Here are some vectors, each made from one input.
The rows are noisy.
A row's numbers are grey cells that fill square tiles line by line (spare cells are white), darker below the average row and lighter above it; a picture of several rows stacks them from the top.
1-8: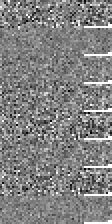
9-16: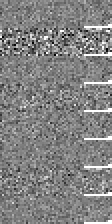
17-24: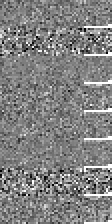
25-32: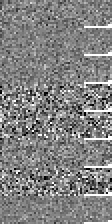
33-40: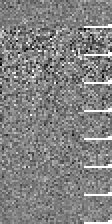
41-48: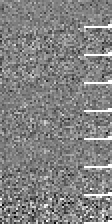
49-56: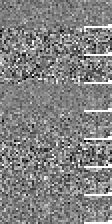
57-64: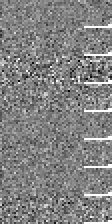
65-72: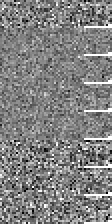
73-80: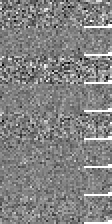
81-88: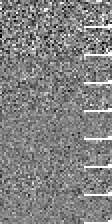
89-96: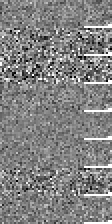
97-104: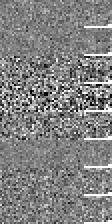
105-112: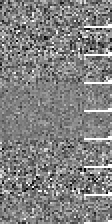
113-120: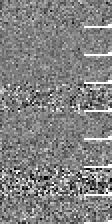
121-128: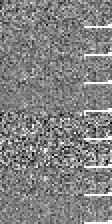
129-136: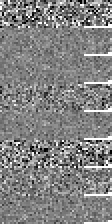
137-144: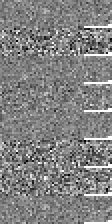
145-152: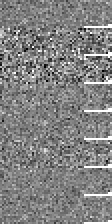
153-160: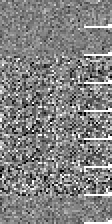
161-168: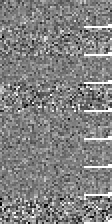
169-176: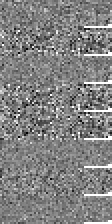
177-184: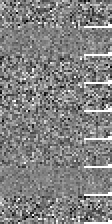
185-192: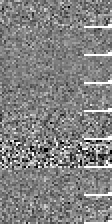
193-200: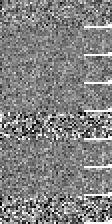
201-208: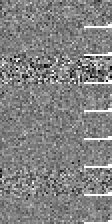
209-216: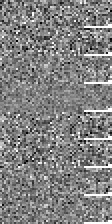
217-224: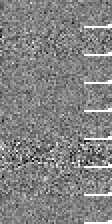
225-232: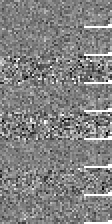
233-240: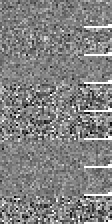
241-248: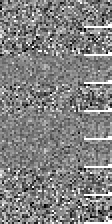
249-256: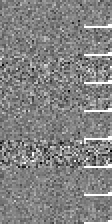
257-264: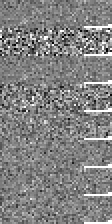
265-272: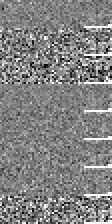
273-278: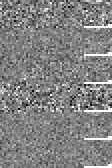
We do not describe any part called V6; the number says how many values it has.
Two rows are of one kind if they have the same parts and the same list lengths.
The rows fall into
3 kinds.
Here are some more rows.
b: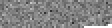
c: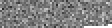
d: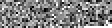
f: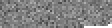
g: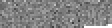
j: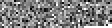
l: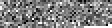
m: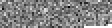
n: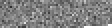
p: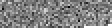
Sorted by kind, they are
b, f, g, m, p
c, n
d, j, l

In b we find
a point on an 8-point line, a node of a 13-node tree and a true/false value.
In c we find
a point on an 8-point line and a true/false value.
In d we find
a value of V6.
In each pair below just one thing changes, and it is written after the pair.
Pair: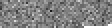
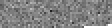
the true/false value
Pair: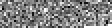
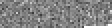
the node of the tree
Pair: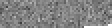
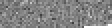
the true/false value
